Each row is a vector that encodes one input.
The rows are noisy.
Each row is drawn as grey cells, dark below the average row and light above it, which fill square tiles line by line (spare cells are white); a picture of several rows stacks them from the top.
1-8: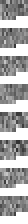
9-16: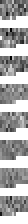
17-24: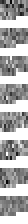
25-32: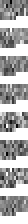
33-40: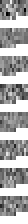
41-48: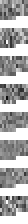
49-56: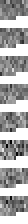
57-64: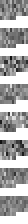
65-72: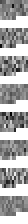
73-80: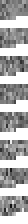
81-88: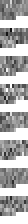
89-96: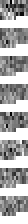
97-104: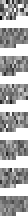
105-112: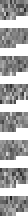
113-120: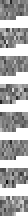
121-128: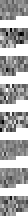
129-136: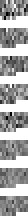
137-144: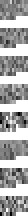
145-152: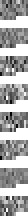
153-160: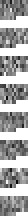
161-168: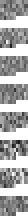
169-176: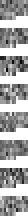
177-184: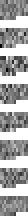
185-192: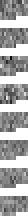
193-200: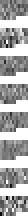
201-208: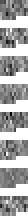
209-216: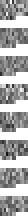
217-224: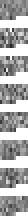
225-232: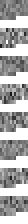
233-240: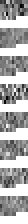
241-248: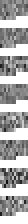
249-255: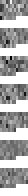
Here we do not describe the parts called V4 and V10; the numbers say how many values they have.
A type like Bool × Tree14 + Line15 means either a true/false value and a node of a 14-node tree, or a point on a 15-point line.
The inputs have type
Bool × V4 + Line5 + Line6 + V10.
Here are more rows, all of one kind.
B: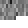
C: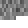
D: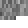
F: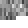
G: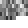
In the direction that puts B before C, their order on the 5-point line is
B, F, G, D, C.
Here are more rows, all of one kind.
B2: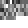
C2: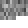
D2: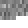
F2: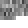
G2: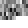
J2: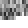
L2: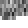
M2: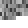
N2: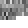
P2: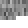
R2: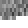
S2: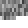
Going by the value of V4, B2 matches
F2 and S2.
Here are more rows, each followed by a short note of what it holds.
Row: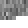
a true/false value and a value of V4
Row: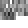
a value of V10
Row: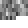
a point on a 5-point line
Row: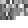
a point on a 6-point line
